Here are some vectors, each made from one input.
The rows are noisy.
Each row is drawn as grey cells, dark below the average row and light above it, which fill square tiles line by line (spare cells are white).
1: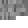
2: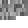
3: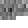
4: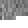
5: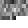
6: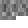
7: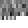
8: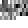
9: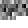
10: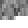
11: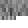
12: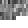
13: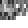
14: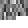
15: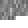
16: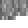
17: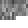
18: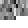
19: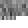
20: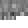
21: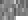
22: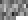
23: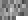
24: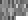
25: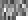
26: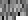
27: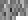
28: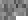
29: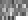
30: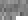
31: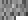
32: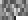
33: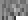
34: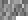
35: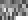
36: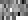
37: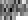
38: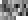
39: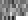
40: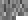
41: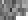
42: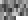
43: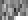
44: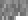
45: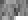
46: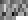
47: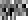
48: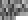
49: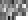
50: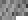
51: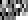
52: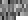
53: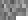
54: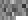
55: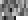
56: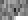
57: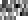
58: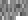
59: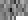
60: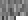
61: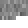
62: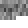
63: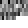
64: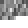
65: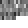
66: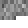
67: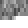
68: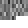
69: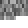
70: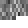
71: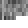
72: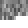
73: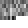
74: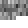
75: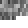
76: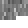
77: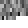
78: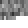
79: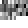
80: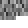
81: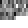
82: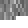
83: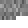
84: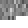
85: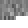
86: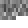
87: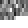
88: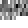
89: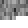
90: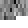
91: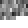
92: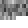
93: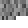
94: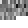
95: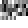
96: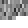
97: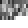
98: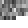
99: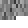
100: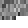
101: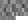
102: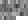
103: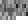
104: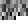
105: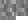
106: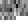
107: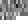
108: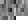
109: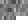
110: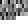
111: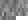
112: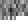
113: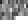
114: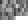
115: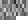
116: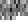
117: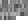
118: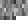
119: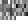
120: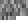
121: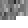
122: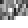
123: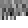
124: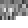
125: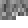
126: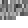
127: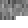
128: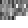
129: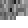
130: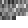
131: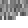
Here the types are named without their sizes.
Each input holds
a node of a tree and three true/false values, together with either a fixed value, or a node of a tree.
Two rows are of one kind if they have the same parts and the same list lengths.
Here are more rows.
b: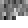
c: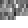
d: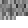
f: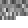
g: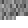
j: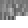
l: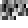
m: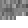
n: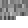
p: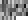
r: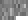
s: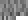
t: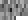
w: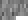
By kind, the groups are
b, c, g, j, l, n, p
d, f, m, r, s, t, w

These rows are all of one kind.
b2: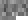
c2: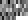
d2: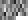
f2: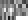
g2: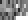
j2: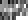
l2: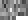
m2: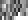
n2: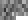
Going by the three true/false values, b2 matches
l2 and n2.
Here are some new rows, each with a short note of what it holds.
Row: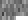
a node of each of two trees and three true/false values
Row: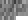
a node of each of two trees and three true/false values
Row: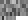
a node of a tree and three true/false values
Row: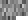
a node of a tree and three true/false values
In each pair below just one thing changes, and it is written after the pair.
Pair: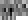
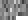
one of the three true/false values
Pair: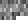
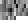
one of the three true/false values
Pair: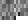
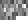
the node of one of the two trees
